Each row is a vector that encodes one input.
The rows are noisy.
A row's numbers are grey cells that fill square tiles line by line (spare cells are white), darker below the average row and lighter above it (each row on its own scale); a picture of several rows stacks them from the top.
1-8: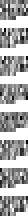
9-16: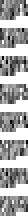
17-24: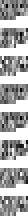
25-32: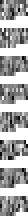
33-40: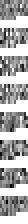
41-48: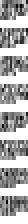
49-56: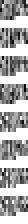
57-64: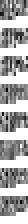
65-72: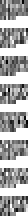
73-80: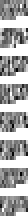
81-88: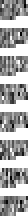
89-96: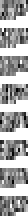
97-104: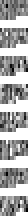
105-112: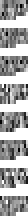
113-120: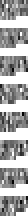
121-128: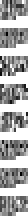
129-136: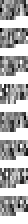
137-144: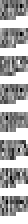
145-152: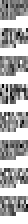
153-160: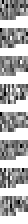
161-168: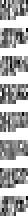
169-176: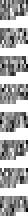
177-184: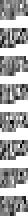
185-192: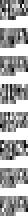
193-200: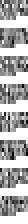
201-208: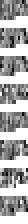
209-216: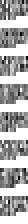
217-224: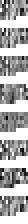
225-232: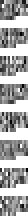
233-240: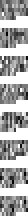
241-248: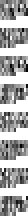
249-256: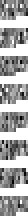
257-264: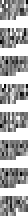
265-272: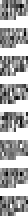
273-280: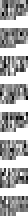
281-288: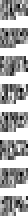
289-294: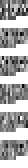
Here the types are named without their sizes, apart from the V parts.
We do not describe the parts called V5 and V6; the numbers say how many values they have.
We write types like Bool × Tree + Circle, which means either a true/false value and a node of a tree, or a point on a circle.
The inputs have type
Line × V5 + Tree × V6.
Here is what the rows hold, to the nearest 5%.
About 35% of them hold a point on a line and a value of V5. The rest hold a node of a tree and a value of V6.
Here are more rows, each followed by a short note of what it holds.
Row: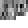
a point on a line and a value of V5
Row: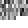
a node of a tree and a value of V6
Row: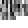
a point on a line and a value of V5
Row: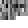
a point on a line and a value of V5
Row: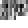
a point on a line and a value of V5
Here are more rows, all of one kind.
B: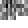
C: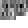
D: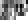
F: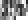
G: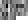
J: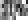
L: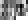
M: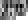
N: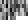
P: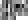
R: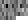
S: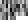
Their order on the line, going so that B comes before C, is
B, R, N, S, D, P, L, G, J, F, M, C.
